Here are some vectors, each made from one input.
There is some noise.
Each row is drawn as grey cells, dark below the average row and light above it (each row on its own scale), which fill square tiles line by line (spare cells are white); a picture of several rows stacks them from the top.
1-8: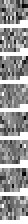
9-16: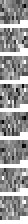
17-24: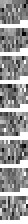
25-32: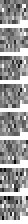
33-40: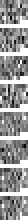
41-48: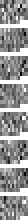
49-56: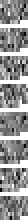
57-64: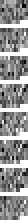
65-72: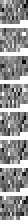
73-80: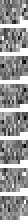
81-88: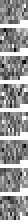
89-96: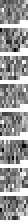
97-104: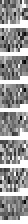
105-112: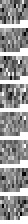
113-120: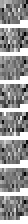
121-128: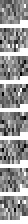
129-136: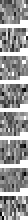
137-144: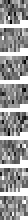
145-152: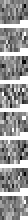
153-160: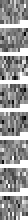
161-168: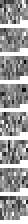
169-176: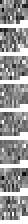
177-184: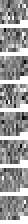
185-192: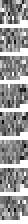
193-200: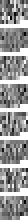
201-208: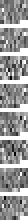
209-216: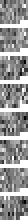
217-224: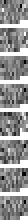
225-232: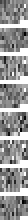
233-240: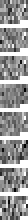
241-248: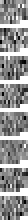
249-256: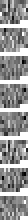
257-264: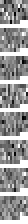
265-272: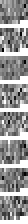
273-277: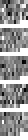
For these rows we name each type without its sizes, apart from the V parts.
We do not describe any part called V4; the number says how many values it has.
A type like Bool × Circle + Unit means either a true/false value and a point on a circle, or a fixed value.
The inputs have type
List(Bool × Label × V4).
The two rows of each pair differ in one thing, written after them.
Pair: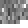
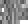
the label in item 2 of the list
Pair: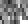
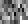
the true/false value in item 2 of the list
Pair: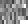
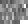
the true/false value in item 2 of the list
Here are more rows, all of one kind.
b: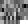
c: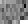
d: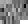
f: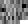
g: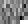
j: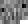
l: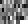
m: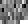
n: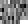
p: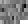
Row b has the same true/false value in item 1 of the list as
c and l.
